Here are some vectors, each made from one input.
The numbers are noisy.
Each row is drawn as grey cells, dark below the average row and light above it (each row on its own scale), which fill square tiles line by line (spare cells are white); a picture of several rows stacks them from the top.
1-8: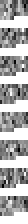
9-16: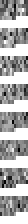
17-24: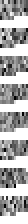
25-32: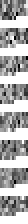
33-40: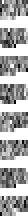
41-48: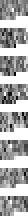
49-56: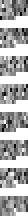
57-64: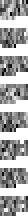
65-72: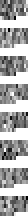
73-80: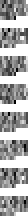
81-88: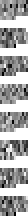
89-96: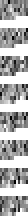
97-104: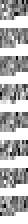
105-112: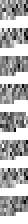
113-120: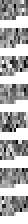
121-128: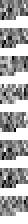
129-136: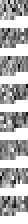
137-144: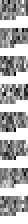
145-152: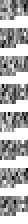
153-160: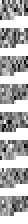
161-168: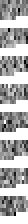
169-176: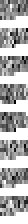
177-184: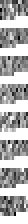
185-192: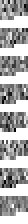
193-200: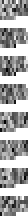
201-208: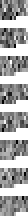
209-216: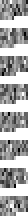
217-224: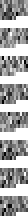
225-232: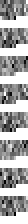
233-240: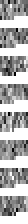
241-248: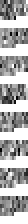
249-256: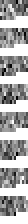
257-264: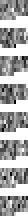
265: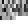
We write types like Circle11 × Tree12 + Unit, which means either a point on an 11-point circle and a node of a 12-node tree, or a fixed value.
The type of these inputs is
(Bool × Bool × Bool × Bool + Unit) × Line5 + Line13.
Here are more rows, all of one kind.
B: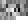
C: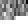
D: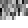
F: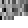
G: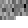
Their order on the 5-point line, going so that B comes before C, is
F, G, B, C, D.
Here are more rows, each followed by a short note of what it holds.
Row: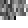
a point on a 13-point line
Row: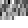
a point on a 5-point line and four true/false values
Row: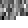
a point on a 13-point line
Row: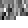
a point on a 13-point line
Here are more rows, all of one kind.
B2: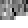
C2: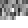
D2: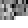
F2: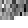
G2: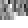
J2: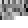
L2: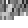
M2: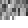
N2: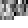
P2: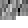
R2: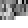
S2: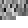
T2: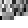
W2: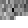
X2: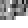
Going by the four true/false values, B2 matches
D2, N2, R2 and X2.
